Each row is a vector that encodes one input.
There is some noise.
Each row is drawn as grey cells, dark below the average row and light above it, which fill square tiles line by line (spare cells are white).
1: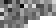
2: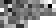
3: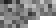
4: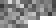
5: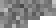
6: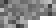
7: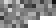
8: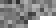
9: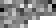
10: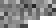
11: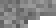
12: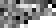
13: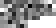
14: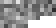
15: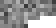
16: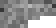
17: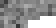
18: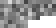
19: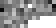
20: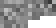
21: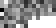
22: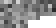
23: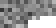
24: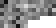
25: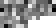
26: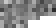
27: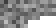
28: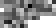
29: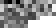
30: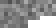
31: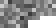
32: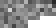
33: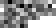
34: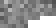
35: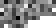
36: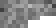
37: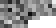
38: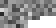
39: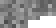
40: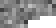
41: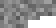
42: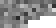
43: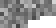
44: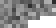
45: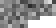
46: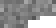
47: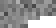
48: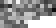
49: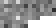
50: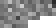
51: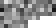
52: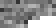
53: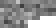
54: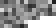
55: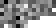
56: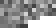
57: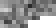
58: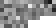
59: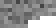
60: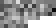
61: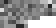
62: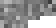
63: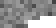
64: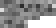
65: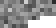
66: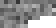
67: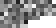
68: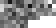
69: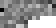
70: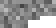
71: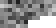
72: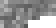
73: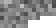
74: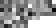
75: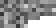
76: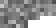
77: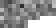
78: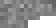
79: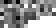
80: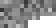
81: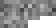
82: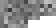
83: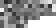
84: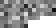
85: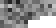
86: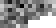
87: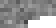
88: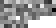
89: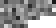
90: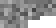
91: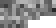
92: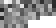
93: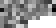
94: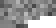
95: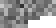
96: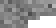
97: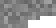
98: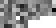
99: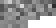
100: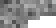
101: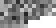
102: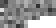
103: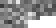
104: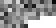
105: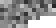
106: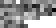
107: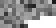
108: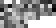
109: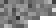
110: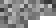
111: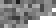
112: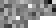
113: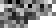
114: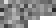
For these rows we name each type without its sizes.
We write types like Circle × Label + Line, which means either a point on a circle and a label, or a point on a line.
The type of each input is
Bool × Label + Line × (Line × Line + Unit).
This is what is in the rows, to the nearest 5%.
About 35% of them hold a label and a true/false value. The rest hold a point on a line, together with either a fixed value, or a point on each of two lines.
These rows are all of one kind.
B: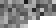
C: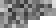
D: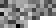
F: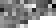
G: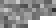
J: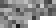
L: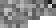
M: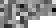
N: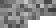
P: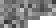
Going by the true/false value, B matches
F, M, N and P.
